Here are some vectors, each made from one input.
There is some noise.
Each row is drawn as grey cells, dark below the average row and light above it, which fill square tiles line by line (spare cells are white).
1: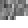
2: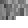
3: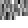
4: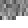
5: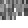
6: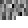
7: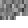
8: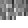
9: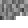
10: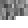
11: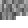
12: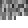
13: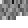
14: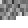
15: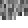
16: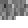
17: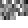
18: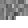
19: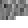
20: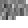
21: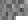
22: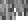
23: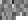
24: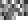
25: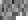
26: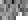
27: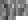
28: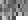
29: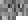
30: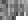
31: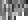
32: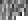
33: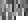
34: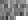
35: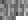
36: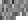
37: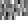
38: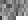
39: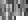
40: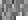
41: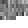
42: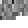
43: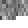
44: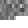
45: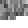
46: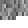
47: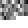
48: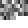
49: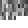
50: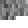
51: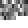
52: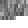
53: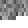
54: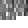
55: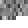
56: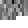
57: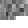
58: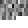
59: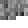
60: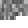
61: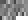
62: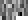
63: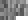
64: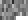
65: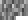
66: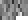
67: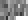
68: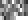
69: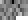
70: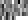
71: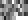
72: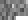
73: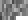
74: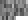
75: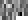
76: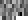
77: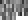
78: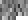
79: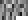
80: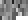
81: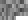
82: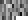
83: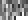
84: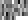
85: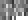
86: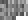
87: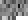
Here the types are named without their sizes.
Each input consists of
a true/false value, together with either a point on a circle, or a fixed value.
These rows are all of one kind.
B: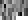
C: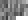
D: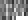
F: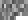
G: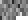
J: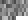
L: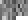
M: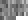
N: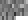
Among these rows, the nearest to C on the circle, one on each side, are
B and M.
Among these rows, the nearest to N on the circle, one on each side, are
B and F.
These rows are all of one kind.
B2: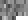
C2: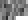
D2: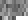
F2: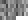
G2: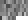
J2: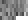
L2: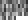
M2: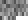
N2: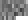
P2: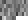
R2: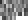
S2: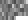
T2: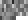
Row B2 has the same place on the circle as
D2, G2, M2 and P2.
